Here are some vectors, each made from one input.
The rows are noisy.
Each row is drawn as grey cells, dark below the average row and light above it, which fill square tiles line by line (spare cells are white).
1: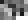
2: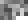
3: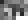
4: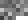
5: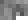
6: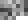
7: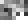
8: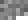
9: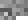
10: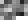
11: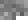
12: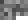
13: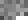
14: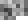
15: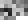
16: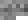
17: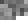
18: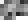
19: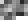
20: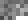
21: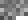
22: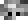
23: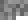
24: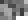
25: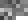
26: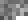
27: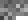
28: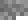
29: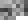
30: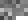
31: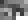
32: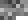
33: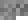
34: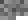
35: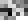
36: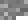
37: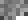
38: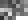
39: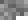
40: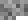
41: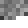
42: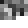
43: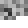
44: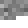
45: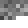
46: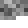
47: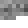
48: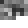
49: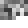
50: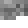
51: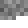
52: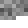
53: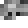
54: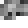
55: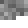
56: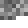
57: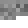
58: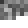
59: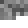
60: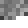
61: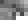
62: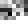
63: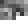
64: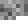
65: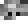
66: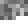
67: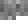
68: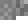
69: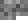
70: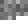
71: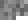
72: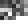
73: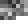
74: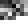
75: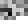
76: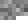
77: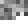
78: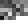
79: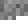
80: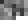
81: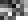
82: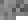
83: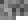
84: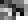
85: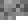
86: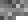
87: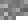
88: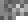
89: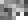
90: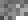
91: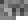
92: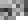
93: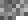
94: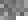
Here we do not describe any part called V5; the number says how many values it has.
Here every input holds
a list of up to two items, each a true/false value and a value of V5.
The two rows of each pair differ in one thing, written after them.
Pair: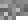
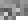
the value of V5 in item 2 of the list
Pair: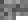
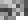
the true/false value in item 2 of the list
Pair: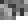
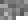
the value of V5 in item 2 of the list
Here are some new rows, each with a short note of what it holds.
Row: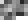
the empty list
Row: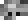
the empty list
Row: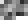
the empty list
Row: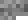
a list of two items
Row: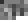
a list of two items
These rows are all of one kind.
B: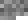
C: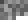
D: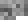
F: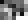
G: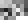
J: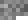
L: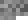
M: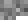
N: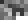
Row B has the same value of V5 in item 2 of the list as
G, L and N.
